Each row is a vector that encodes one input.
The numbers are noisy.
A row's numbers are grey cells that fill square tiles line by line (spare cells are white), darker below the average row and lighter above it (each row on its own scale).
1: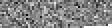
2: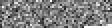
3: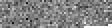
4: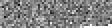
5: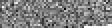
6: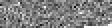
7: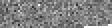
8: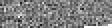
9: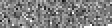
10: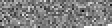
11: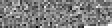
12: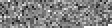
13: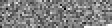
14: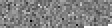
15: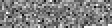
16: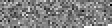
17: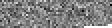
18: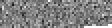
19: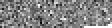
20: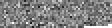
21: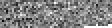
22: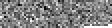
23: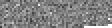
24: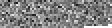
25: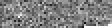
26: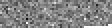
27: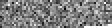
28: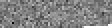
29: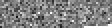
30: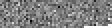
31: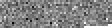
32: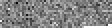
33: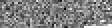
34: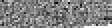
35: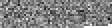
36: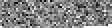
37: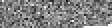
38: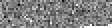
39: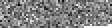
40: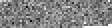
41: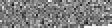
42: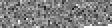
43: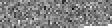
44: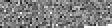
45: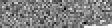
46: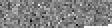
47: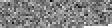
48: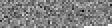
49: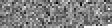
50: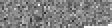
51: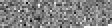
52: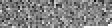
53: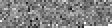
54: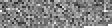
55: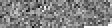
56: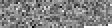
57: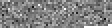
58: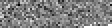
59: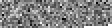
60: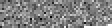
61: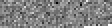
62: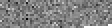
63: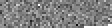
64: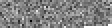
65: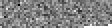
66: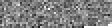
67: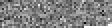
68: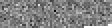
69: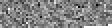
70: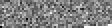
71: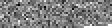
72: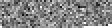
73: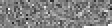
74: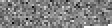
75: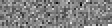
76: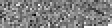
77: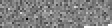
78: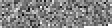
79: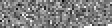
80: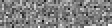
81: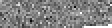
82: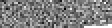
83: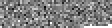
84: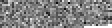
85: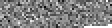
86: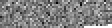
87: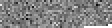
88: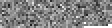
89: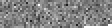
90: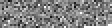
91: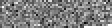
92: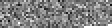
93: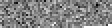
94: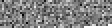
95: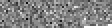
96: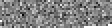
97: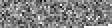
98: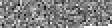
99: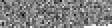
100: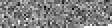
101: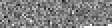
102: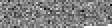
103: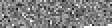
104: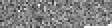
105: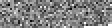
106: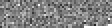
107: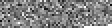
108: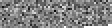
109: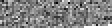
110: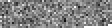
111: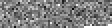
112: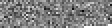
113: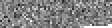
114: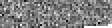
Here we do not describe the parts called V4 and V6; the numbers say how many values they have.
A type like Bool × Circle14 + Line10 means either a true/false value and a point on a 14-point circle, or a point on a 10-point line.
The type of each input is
Bool × Bool × Bool × V6 + Line5 + V4.
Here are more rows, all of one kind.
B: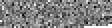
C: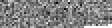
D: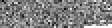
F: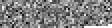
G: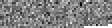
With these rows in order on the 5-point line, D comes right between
B and C.
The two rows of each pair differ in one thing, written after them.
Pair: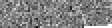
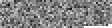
the value of V6
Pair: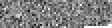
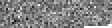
one of the three true/false values
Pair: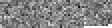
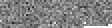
the value of V6
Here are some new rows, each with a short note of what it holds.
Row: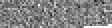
three true/false values and a value of V6
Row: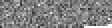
three true/false values and a value of V6
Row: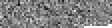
a value of V4
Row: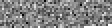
a point on a 5-point line
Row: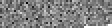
three true/false values and a value of V6
